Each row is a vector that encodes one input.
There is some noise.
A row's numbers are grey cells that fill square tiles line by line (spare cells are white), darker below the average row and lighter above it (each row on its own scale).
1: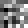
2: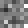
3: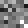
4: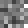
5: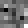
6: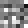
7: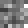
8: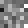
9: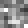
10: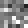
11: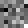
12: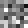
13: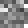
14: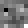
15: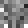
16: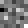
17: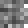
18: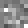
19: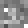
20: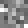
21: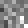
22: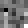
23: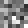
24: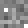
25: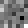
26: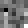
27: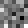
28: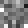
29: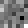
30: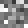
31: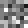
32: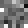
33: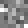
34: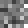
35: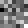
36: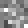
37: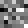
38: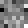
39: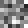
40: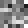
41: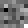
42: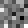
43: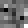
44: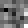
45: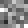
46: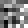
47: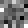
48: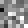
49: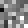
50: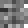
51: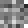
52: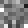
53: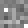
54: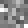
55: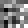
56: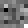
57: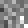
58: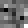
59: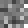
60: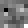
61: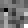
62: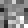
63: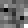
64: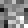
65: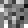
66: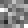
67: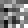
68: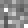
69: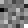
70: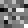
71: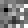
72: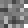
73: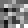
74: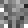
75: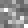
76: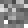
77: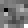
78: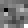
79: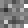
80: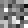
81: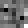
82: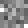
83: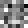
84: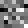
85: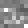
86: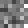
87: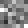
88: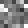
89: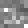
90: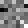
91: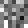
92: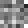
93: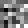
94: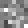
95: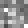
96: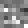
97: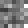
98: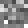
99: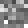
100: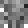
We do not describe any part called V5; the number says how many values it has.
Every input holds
three true/false values, together with either a point on a 4-point line, or a value of V5.
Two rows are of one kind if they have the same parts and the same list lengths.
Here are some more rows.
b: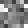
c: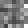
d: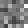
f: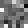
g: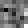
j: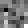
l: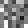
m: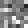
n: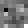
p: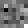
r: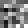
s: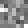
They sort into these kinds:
b, c, d, f, g, j, l, n, p, r, s
m

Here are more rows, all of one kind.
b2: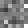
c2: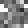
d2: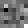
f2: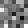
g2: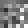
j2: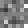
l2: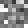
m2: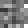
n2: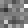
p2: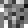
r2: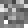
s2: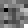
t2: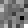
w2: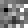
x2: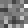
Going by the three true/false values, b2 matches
j2, m2, n2 and x2.
